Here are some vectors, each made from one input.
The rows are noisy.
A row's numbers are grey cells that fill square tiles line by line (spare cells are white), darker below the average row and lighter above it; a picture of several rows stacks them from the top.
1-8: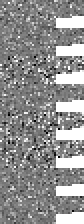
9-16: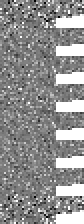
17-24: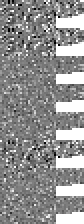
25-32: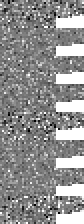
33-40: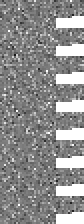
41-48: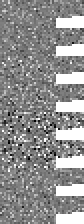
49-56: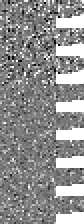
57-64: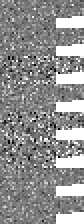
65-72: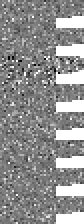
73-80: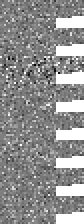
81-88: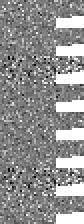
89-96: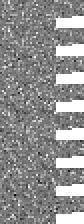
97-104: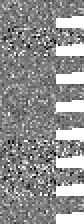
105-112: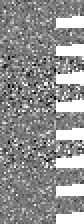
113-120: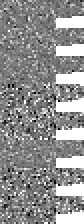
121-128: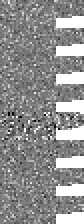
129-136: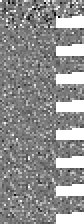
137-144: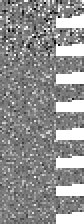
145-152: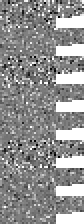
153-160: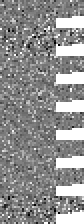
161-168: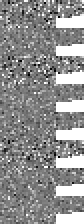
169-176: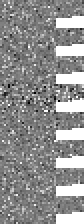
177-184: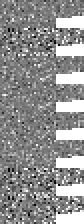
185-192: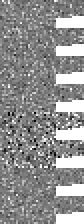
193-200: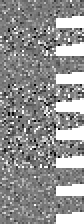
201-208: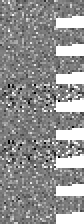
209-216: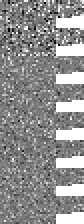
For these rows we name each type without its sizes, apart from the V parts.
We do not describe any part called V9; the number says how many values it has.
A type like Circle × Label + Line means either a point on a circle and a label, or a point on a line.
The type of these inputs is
(Bool × Bool × Bool + Line) × Line × Tree + V9.
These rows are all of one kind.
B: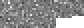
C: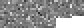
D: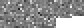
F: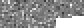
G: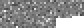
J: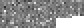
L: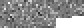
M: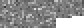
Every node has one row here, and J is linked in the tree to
M.
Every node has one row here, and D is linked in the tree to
F.
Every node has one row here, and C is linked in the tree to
B, F and M.
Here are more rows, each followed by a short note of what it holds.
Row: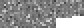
a point on a line, a node of a tree and three true/false values
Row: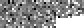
a value of V9
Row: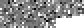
a value of V9
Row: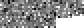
a value of V9
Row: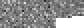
a point on each of two lines and a node of a tree
